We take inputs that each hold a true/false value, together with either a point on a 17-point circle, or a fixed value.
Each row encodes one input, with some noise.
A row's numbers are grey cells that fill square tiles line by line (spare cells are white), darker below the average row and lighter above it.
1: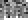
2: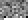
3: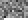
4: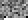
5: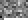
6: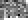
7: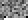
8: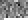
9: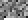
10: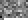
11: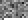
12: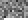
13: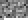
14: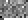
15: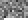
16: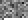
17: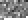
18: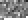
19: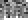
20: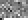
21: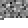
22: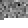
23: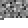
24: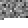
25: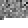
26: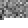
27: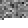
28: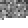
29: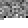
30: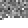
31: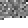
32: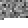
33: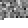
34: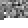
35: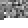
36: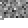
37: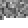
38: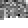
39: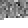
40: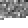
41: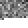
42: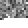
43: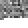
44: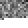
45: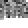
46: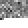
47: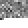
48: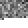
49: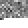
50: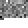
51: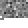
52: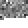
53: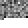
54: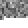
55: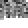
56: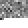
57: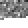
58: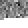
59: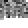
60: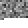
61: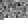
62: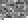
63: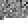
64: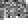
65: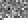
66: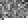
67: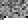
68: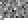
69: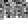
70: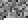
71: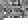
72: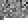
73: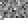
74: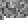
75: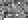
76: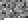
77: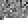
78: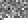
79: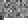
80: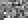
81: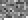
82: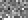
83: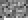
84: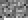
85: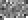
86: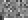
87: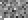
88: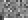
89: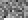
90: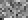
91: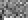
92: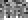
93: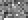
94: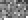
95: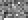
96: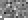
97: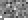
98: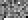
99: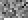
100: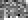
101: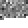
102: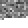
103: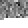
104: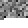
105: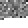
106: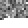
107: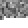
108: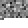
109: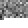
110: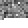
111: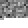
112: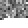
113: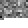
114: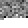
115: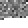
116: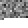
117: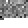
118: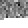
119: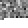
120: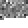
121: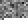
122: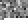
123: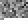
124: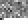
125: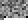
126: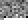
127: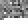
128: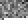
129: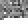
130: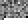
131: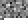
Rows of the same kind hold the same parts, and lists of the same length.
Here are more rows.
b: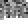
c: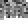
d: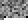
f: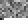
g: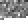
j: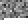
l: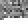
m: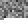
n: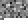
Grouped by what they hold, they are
b, c
d, f, g, j, l, m, n

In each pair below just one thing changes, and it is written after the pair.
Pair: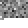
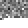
the place on the 17-point circle
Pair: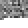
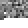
the true/false value
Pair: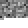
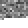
the place on the 17-point circle
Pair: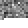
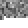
the place on the 17-point circle
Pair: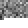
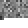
the place on the 17-point circle
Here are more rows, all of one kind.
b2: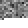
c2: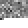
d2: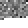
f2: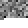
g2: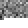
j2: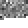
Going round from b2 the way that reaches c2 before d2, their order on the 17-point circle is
b2, c2, f2, g2, j2, d2.
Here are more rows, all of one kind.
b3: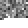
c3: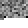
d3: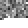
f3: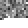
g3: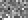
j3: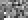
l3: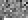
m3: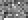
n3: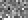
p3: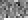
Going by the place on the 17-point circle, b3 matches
d3, f3, g3 and n3.
